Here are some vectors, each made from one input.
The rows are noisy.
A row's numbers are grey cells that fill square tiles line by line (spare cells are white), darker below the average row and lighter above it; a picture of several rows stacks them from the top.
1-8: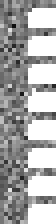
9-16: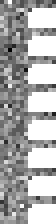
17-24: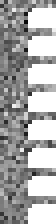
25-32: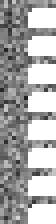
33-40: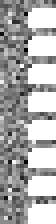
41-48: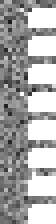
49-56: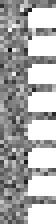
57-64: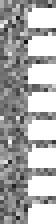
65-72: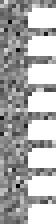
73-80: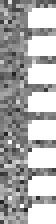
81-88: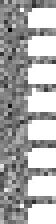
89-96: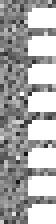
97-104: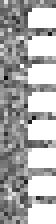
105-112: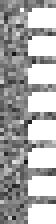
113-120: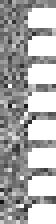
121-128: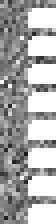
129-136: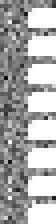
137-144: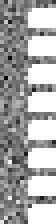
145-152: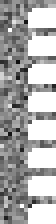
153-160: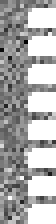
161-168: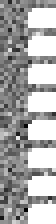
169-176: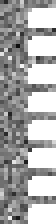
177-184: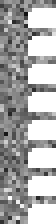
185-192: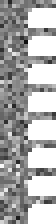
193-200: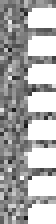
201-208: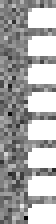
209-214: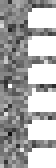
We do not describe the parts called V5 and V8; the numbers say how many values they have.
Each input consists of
a value of V8, together with either a point on an 11-point circle and a true/false value, or a value of V5.
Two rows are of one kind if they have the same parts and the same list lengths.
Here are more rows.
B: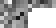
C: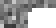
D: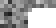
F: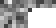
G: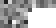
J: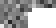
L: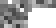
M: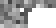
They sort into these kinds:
B, F, G, J, L, M
C, D

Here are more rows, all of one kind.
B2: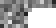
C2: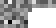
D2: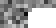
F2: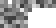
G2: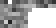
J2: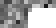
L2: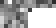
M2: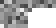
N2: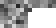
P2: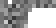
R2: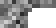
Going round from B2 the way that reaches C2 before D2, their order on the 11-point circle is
B2, R2, N2, M2, J2, F2, P2, C2, D2, G2, L2.
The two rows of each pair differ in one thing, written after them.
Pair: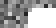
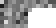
the place on the 11-point circle
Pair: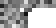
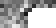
the place on the 11-point circle
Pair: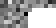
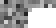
the place on the 11-point circle
